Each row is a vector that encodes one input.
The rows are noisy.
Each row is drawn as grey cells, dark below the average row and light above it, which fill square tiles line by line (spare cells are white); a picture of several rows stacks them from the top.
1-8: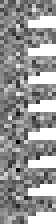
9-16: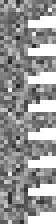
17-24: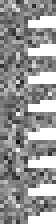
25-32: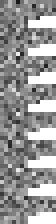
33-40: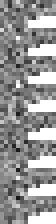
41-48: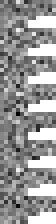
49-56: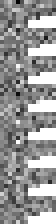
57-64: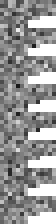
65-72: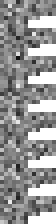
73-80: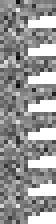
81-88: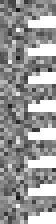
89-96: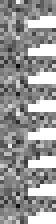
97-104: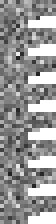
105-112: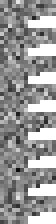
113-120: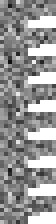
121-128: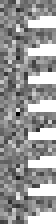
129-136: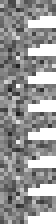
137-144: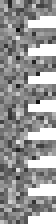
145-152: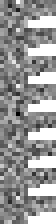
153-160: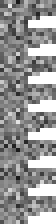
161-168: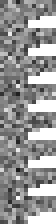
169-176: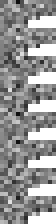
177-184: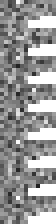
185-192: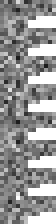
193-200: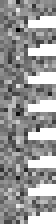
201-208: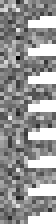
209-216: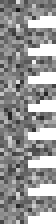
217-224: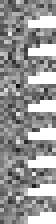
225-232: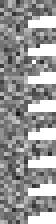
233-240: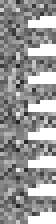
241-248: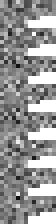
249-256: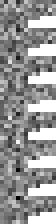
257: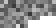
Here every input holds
a point on an 11-point circle and a true/false value, together with a list of up to two points on a 4-point line.
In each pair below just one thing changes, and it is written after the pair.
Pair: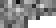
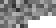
the true/false value
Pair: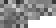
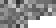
the place on the 4-point line in item 2 of the list
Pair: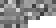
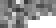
the true/false value
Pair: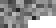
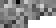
the true/false value
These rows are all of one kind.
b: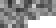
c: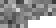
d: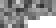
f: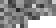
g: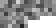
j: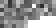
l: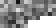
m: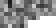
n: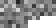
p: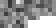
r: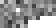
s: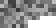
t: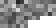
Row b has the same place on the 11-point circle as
d, m, n and p.
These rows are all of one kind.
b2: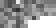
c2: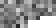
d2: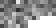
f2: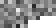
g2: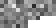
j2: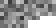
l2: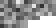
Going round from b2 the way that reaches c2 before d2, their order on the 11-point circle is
b2, c2, f2, l2, j2, d2, g2.
